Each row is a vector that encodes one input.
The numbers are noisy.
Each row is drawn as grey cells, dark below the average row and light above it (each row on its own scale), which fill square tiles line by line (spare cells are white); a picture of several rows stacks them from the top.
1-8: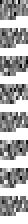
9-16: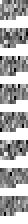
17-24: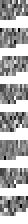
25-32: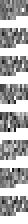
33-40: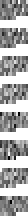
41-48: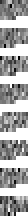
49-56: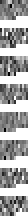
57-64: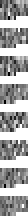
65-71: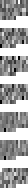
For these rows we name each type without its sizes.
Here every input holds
either a fixed value, or a label and a true/false value.
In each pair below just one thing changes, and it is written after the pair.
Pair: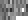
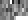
the true/false value
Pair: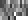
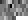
the true/false value
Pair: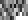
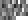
the true/false value
